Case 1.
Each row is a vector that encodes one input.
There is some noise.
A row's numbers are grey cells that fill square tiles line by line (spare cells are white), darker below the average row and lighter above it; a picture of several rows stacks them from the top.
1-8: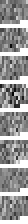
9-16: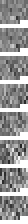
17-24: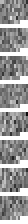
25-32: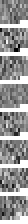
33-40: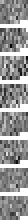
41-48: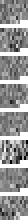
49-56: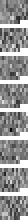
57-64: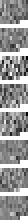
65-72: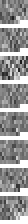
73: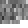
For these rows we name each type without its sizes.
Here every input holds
either a fixed value, or three true/false values.
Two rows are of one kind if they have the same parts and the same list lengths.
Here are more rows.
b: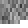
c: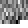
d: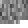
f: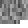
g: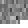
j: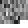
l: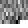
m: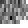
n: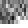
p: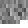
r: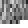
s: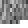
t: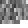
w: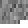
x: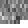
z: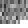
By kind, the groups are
b, d, f, g, m, n, p, r, s, t, w, x, z
c, j, l

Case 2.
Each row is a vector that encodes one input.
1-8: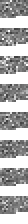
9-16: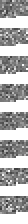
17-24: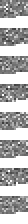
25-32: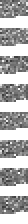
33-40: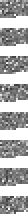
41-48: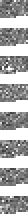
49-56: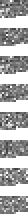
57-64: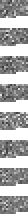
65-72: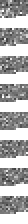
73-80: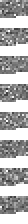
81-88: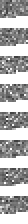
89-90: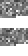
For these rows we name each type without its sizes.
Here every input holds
a point on a line.
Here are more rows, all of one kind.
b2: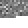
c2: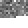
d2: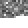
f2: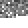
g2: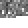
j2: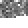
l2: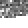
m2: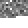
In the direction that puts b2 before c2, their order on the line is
b2, g2, c2, j2, d2, m2, f2, l2.
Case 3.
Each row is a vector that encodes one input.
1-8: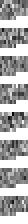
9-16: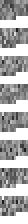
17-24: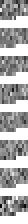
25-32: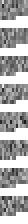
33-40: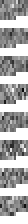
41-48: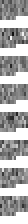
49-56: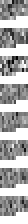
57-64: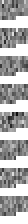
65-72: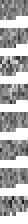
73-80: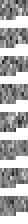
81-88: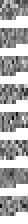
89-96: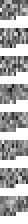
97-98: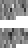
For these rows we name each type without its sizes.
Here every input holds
a point on a circle.
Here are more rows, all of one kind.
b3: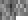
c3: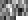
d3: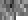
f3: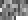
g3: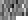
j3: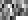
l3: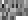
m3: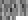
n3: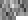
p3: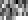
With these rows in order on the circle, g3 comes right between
d3 and l3.
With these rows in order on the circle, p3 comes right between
m3 and n3.
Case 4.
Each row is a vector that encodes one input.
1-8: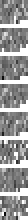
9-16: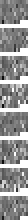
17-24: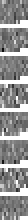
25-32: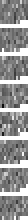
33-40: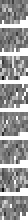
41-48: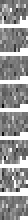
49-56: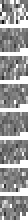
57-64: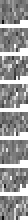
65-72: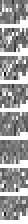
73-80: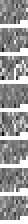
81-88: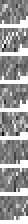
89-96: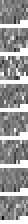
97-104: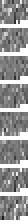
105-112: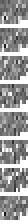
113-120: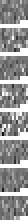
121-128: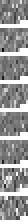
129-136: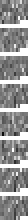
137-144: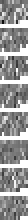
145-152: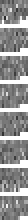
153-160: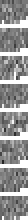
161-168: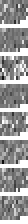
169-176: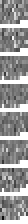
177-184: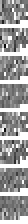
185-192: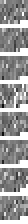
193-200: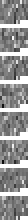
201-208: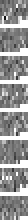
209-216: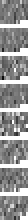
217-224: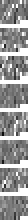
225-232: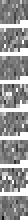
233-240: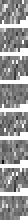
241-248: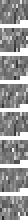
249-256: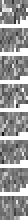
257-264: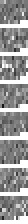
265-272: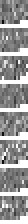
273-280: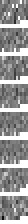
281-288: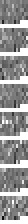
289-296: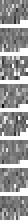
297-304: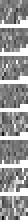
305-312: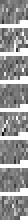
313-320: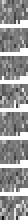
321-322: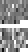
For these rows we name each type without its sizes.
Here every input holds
either a fixed value, or three true/false values.
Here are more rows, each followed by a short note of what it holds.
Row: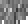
three true/false values
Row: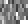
a fixed value
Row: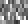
a fixed value
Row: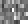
three true/false values
